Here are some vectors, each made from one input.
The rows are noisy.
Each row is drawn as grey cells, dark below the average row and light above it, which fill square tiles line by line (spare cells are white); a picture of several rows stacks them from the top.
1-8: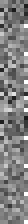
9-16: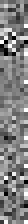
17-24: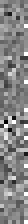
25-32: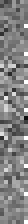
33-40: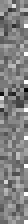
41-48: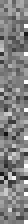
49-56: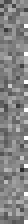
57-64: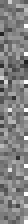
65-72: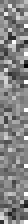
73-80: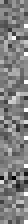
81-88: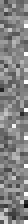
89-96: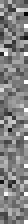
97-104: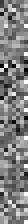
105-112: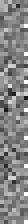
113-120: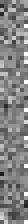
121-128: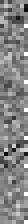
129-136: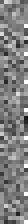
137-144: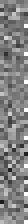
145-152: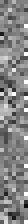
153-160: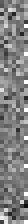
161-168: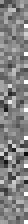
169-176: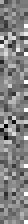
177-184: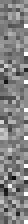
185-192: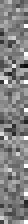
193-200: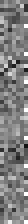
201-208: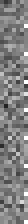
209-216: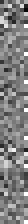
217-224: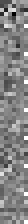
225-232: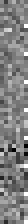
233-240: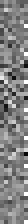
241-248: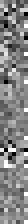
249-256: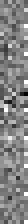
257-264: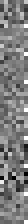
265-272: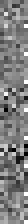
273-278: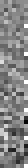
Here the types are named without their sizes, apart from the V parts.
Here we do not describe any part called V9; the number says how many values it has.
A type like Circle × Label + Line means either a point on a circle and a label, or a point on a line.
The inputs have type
Label × Label + Line + V9 × V9.
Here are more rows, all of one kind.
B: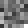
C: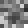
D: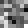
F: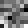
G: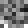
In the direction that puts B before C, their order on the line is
G, B, F, C, D.
